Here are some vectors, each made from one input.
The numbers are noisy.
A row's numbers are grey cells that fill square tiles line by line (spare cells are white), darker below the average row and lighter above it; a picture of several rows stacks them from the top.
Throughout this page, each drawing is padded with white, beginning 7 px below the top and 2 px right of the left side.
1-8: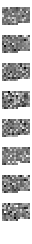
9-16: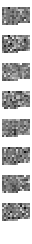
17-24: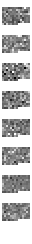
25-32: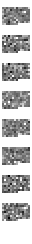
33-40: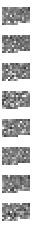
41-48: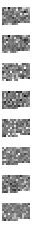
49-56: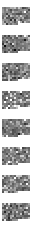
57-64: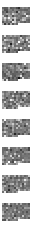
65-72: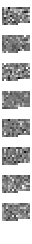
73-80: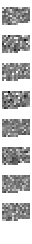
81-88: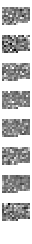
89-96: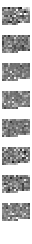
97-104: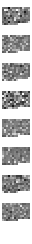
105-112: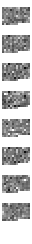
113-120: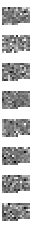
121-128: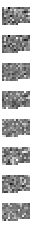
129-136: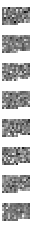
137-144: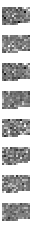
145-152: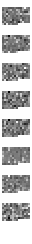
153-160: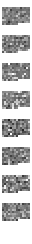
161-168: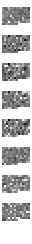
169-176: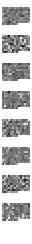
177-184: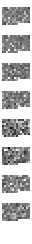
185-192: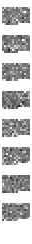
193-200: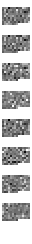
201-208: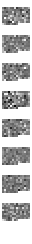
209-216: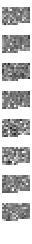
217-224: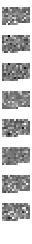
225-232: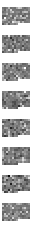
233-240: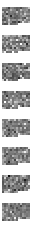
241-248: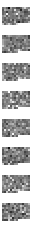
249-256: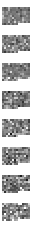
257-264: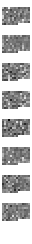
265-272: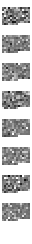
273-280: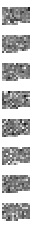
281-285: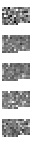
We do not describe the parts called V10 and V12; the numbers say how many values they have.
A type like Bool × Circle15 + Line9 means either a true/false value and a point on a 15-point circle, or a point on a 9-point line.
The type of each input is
Tree8 × (Tree8 + V10) + V12.
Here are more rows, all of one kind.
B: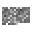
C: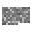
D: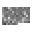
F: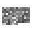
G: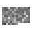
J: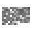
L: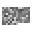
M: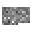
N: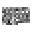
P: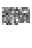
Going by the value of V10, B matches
D and G.
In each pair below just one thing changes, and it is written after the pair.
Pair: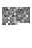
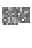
the value of V10
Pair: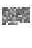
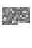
the node of the tree
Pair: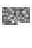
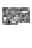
the value of V10
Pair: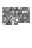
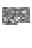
the value of V10
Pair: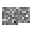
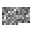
the value of V10
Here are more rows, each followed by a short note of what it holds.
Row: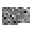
a value of V12
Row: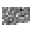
a node of each of two 8-node trees
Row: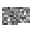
a value of V12
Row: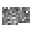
a node of an 8-node tree and a value of V10
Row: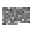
a node of each of two 8-node trees
